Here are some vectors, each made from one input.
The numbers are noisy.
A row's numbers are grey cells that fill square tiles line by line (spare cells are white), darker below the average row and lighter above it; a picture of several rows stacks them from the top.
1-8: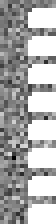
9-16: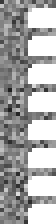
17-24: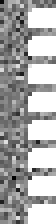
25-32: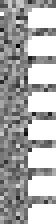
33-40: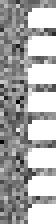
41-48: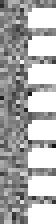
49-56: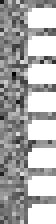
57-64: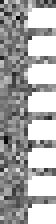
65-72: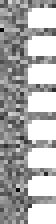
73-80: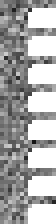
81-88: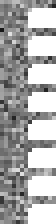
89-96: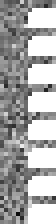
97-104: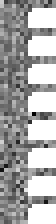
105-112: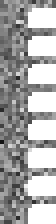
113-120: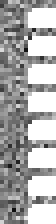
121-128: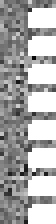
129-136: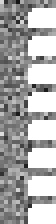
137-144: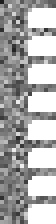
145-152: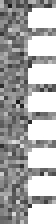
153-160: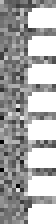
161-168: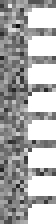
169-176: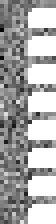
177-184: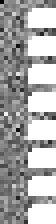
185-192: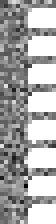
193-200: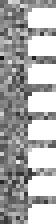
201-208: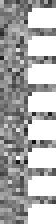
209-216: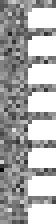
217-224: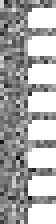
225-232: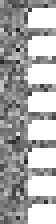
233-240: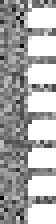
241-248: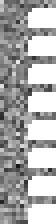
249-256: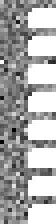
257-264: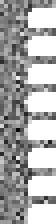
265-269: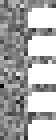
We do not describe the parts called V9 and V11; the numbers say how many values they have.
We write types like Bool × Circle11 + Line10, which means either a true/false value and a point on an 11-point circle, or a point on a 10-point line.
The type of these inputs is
Bool × Circle8 × V11 + (Line4 × Line4 + Unit) × V9.
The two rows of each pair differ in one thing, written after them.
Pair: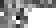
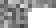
the value of V11
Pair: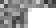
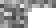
the true/false value
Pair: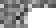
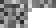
the value of V11
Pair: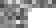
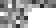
the place on the 8-point circle
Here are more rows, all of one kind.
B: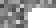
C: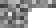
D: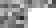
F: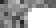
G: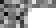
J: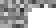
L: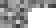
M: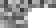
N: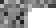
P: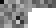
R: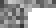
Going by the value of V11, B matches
F and N.
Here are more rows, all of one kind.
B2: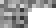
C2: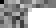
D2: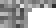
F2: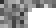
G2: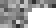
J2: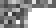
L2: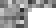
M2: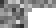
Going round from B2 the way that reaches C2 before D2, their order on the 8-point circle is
B2, L2, M2, C2, F2, J2, G2, D2.
